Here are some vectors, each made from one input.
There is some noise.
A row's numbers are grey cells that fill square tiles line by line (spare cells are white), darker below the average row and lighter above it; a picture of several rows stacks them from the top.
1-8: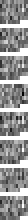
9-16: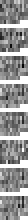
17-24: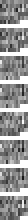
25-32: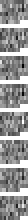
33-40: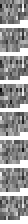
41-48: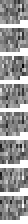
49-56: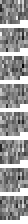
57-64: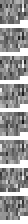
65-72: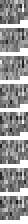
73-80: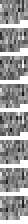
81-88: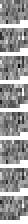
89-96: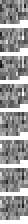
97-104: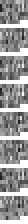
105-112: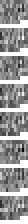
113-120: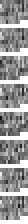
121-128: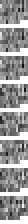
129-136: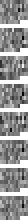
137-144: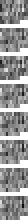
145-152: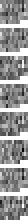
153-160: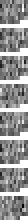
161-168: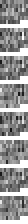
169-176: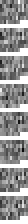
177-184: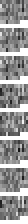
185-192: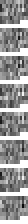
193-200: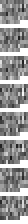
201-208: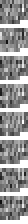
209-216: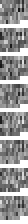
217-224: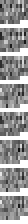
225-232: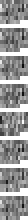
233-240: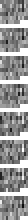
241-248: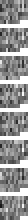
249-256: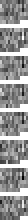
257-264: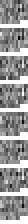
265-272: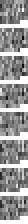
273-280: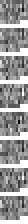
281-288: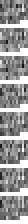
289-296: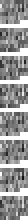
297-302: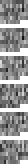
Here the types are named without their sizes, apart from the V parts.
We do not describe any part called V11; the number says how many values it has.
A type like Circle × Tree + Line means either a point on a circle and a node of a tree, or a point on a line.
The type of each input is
Label × V11 + Tree + Unit.
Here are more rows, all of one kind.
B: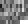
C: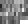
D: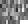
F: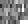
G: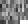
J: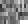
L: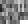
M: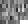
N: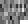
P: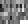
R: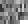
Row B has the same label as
N and P.
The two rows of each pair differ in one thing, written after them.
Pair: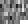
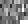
the label
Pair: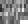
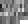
the value of V11
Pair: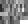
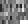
the label
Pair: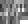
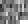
the label
